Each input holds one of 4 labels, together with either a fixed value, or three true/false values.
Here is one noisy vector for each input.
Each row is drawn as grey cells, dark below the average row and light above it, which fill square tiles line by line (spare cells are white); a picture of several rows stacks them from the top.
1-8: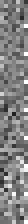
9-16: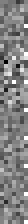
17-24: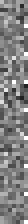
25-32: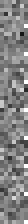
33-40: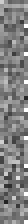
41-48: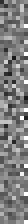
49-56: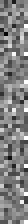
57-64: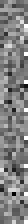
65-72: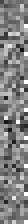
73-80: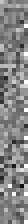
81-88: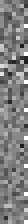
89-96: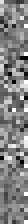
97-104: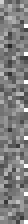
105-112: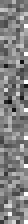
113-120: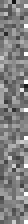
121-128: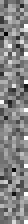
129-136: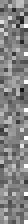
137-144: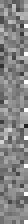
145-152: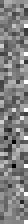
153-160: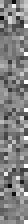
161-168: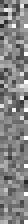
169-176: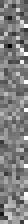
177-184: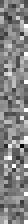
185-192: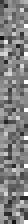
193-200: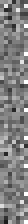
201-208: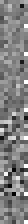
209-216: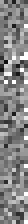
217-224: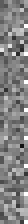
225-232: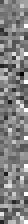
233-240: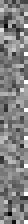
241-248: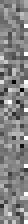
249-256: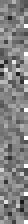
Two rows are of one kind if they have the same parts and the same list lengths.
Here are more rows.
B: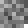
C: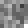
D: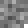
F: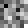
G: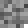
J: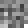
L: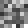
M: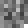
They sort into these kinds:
B, C, G, L, M
D, F, J

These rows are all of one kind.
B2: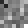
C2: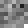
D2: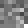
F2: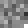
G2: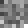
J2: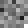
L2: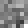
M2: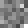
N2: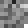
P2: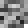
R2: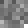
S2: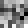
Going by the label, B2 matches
D2 and P2.
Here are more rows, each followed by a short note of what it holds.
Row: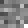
one of 4 labels and three true/false values
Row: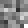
one of 4 labels
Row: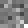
one of 4 labels and three true/false values
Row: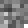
one of 4 labels
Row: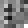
one of 4 labels
